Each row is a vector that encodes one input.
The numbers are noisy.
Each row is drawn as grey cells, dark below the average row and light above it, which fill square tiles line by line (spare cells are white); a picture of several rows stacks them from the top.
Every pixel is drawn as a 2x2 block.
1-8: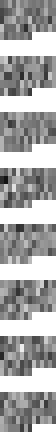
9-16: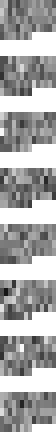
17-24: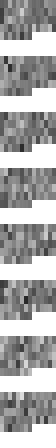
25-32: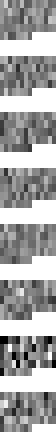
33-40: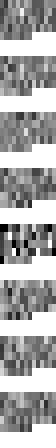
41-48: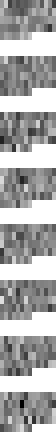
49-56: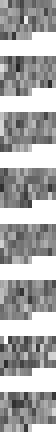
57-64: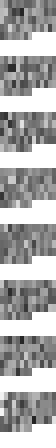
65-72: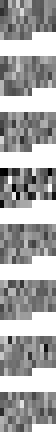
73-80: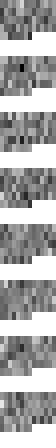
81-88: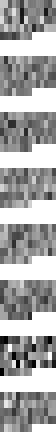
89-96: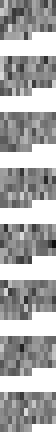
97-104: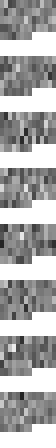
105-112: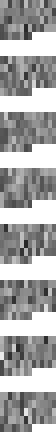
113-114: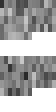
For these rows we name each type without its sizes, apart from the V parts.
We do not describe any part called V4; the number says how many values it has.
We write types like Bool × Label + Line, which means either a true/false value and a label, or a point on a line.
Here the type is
List(Label × V4).
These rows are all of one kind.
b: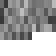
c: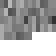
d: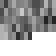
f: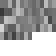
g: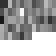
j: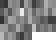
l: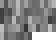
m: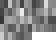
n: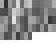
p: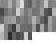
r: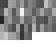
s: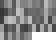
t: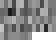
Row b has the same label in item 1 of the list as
c and f.
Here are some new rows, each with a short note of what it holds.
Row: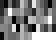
the empty list
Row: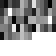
the empty list
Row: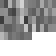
a list of one item
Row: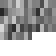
a list of one item
